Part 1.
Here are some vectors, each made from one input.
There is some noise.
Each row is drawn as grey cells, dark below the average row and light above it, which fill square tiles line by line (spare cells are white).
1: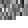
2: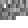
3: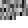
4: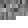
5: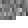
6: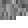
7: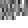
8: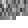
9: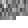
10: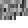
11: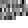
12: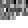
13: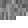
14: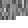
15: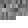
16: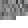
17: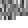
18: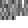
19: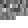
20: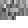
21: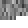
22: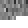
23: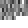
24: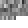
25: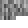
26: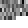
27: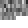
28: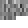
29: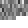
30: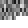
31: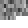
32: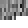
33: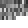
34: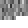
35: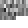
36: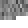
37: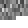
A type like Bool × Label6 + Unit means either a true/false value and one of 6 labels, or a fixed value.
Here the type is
(Bool × Bool × Bool + Unit) × Line4.
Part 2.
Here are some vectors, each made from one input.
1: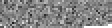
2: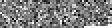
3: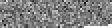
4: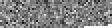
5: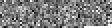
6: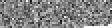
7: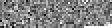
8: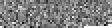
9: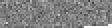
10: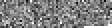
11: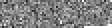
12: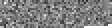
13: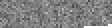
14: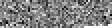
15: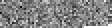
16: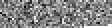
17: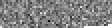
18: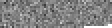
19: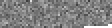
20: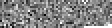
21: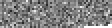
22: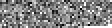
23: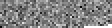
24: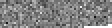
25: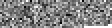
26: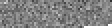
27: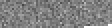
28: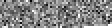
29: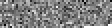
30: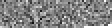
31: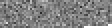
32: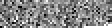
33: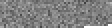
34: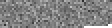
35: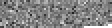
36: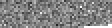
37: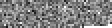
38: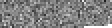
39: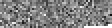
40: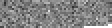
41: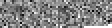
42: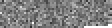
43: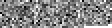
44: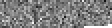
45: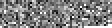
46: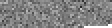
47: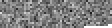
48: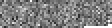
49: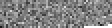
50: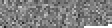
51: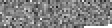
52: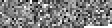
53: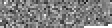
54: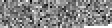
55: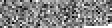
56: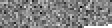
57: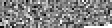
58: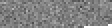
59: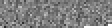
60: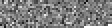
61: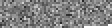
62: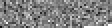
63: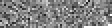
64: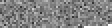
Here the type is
List2(Circle6).
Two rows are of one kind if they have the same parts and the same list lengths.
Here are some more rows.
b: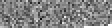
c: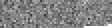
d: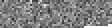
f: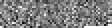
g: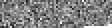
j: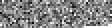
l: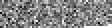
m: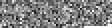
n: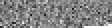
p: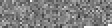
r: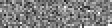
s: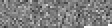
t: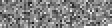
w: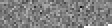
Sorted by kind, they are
b, d, f, j, m, p, s, t, w
c, g, n
l, r

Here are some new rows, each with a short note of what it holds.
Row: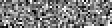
the empty list
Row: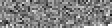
a list of two items
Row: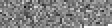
the empty list
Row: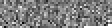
a list of one item
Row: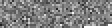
the empty list
